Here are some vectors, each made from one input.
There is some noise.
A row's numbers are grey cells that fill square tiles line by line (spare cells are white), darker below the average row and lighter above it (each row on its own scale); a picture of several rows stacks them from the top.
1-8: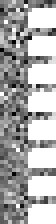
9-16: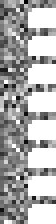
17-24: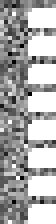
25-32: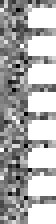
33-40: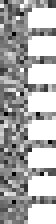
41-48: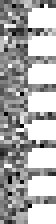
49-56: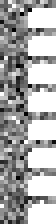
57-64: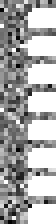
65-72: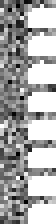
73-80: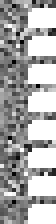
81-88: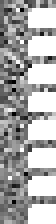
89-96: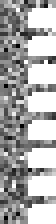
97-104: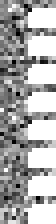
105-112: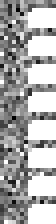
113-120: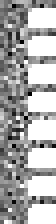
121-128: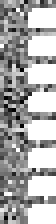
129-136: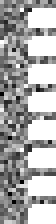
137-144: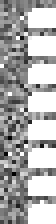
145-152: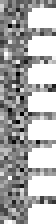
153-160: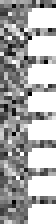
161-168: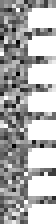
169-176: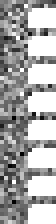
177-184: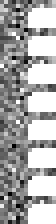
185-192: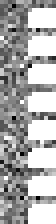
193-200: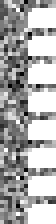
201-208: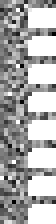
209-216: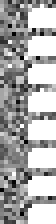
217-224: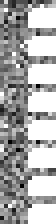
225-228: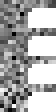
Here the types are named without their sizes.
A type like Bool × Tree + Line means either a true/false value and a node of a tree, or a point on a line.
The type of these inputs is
Bool × Circle × Circle + Line.
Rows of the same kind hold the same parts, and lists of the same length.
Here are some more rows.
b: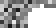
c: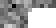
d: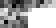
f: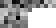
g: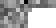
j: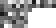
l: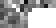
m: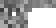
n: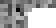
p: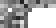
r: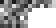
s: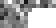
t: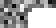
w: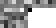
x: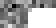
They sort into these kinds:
b, d, f, m, n, p, r, t, w
c, g, j, l, s, x

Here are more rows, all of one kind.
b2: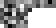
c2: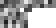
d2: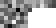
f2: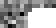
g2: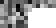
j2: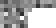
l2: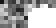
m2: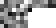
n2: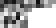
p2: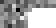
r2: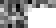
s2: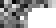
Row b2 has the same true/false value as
c2 and n2.
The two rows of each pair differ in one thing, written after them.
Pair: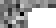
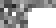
the true/false value
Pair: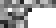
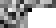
the true/false value
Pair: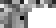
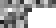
the place on one of the two circles
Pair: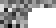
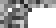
the true/false value
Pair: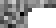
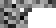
the true/false value
